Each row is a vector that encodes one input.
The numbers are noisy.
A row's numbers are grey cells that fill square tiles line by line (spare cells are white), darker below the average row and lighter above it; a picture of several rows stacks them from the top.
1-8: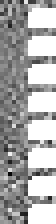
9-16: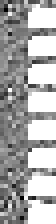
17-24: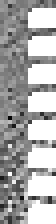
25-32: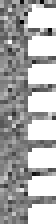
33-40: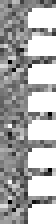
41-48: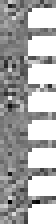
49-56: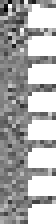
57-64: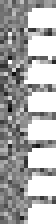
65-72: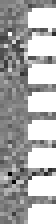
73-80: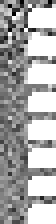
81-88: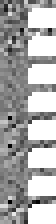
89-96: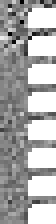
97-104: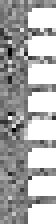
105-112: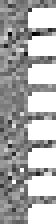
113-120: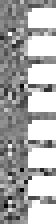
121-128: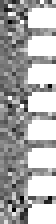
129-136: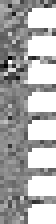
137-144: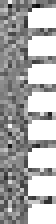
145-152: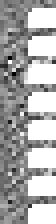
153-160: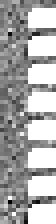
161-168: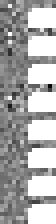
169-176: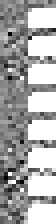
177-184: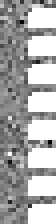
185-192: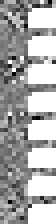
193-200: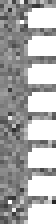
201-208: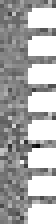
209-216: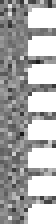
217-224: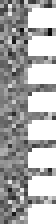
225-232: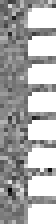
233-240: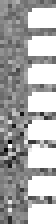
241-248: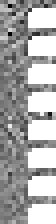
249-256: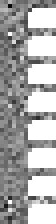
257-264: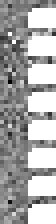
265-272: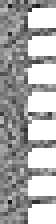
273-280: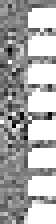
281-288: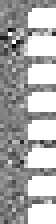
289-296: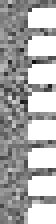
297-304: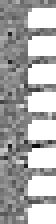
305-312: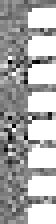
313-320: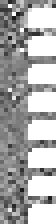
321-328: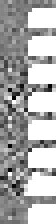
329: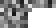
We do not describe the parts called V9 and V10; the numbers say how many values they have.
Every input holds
either four true/false values, a value of V9 and a value of V10, or a list of up to two points on a 5-point line.
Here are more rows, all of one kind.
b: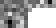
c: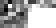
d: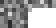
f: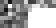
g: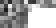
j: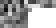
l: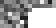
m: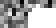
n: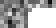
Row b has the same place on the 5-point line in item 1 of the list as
m and n.
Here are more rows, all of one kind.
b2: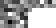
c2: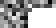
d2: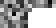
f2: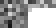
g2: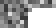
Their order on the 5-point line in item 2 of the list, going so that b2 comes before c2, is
d2, b2, c2, g2, f2.
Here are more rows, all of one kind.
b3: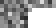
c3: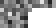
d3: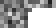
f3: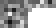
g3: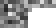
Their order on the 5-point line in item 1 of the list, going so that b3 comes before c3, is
f3, d3, g3, b3, c3.
